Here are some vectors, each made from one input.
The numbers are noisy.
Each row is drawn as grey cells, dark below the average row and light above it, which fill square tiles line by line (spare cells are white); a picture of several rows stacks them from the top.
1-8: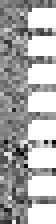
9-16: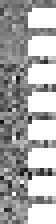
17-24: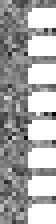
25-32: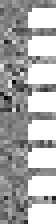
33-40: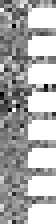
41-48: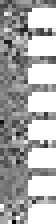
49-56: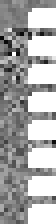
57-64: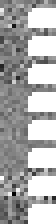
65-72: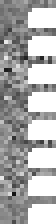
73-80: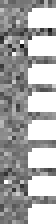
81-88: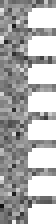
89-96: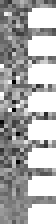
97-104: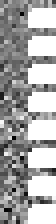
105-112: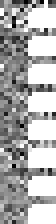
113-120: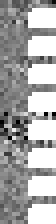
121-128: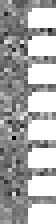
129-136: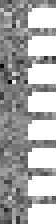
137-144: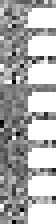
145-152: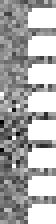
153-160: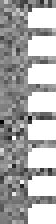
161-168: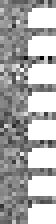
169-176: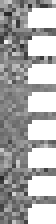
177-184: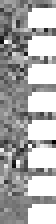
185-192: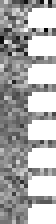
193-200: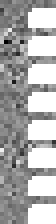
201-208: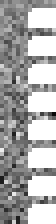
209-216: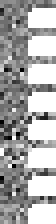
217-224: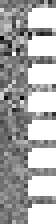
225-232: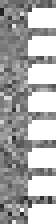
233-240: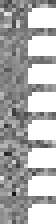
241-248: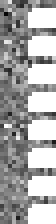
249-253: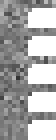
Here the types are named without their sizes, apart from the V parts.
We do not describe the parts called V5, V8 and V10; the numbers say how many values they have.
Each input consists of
either a point on a line, a node of a tree, four true/false values, a value of V5 and a value of V8, or a value of V10.
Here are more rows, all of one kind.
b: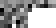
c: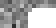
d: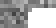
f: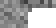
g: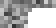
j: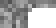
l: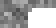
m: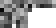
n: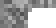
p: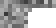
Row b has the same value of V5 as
d, f, g and n.
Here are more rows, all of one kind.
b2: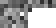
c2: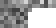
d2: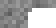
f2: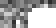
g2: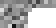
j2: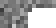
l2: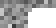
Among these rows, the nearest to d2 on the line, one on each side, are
j2 and l2.
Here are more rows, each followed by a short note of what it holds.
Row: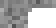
a point on a line, a node of a tree, four true/false values, a value of V5 and a value of V8
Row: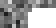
a value of V10
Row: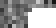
a value of V10
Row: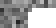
a point on a line, a node of a tree, four true/false values, a value of V5 and a value of V8
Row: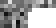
a value of V10
